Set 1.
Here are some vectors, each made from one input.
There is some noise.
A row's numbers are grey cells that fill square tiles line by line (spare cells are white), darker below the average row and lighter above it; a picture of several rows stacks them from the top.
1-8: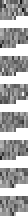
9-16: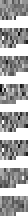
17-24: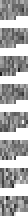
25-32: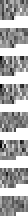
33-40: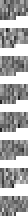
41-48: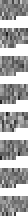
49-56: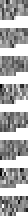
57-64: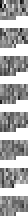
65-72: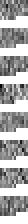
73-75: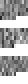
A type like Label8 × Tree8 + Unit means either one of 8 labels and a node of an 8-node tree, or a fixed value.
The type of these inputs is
Bool × Bool × Bool + Circle8.
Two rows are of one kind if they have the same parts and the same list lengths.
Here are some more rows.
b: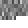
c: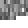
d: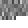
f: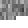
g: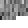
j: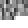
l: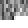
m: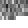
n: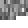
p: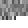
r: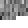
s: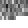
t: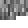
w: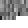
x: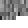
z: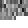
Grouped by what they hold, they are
b, c, d, f, g, n, p, r, t, w, x
j, l, m, s, z

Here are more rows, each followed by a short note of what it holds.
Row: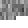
three true/false values
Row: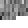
three true/false values
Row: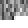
a point on an 8-point circle
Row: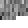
three true/false values
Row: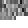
a point on an 8-point circle
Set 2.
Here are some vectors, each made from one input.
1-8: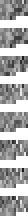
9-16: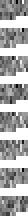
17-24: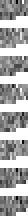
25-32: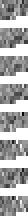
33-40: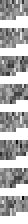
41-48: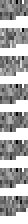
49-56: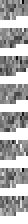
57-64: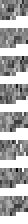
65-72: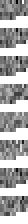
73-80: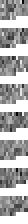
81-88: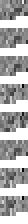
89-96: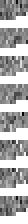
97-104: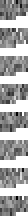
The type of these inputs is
Bool × Circle8.
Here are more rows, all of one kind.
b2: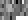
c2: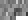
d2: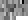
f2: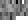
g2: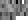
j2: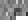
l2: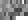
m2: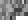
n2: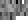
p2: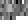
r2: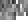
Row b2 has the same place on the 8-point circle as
f2, g2, n2 and p2.
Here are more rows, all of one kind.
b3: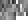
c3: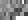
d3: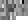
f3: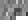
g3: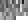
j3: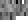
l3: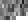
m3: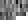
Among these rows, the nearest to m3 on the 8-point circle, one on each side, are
j3 and l3.
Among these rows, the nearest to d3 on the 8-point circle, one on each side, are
g3 and l3.
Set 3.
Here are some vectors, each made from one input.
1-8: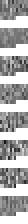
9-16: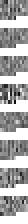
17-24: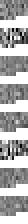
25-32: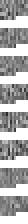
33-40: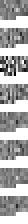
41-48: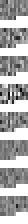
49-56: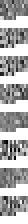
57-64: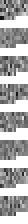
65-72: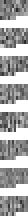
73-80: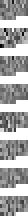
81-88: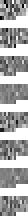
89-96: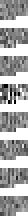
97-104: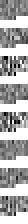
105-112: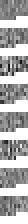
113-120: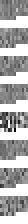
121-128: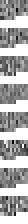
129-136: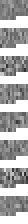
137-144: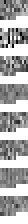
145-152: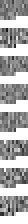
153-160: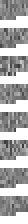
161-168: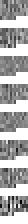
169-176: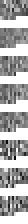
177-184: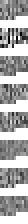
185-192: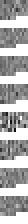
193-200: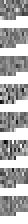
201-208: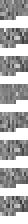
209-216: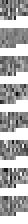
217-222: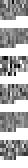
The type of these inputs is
Label5 + Line13.
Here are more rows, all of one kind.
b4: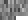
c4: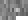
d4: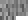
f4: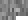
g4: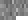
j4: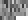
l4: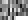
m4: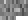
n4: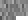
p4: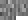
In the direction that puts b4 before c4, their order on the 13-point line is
p4, b4, l4, f4, c4, g4, m4, j4, d4, n4.
